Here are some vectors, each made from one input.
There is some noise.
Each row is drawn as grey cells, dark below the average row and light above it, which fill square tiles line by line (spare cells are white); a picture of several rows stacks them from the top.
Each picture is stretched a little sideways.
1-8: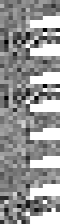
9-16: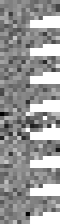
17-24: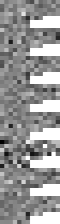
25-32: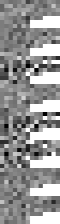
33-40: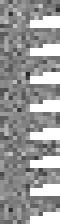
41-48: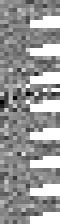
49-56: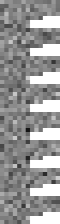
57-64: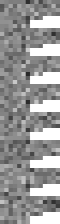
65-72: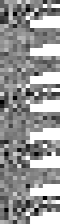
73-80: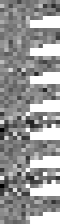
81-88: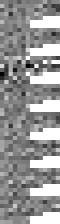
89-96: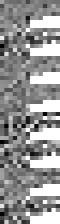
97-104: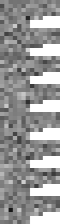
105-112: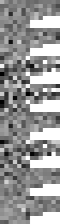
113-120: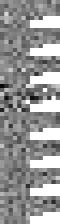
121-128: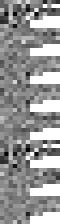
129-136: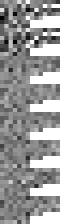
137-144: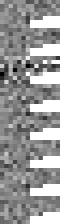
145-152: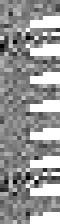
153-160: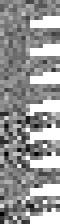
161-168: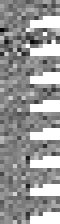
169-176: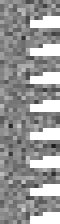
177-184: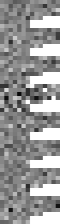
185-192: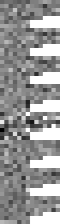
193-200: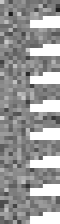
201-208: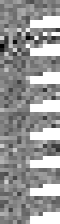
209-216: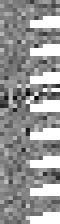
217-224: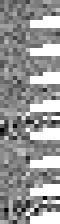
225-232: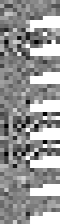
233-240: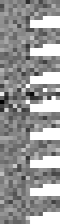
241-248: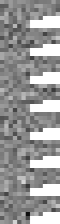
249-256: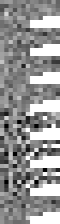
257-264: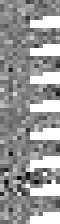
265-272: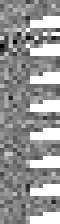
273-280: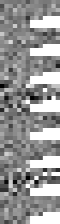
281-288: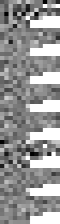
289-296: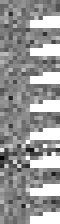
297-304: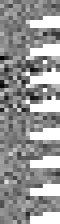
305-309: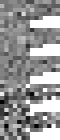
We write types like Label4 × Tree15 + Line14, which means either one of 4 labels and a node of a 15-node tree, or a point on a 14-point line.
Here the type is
Bool × Line7 × (Line7 + Line11) + Line6.
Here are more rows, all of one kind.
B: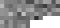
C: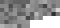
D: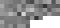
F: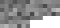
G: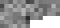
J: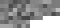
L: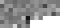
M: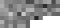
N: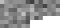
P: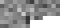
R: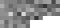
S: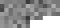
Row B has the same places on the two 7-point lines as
D, M, P and R.
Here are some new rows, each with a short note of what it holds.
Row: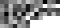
a point on a 6-point line
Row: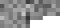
a point on each of two 7-point lines and a true/false value
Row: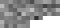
a point on each of two 7-point lines and a true/false value
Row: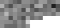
a point on a 7-point line, a point on an 11-point line and a true/false value
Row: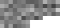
a point on each of two 7-point lines and a true/false value
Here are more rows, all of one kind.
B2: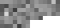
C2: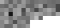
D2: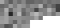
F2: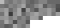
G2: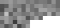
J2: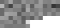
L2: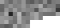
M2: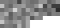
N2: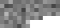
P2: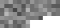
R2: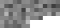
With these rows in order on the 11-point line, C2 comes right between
D2 and F2.
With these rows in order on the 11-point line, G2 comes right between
J2 and P2.
